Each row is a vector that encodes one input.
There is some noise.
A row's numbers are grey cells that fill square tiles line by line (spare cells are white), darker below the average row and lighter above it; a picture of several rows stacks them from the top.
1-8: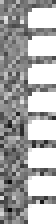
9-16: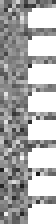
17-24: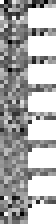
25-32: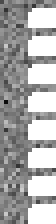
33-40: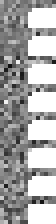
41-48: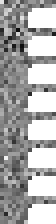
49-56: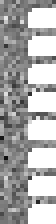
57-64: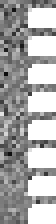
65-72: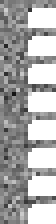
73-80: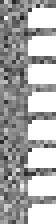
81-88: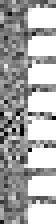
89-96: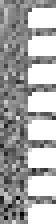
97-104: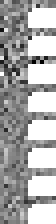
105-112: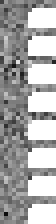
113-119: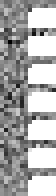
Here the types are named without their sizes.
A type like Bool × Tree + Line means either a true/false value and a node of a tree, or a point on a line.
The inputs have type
Bool × Bool × Bool × Bool + Circle.
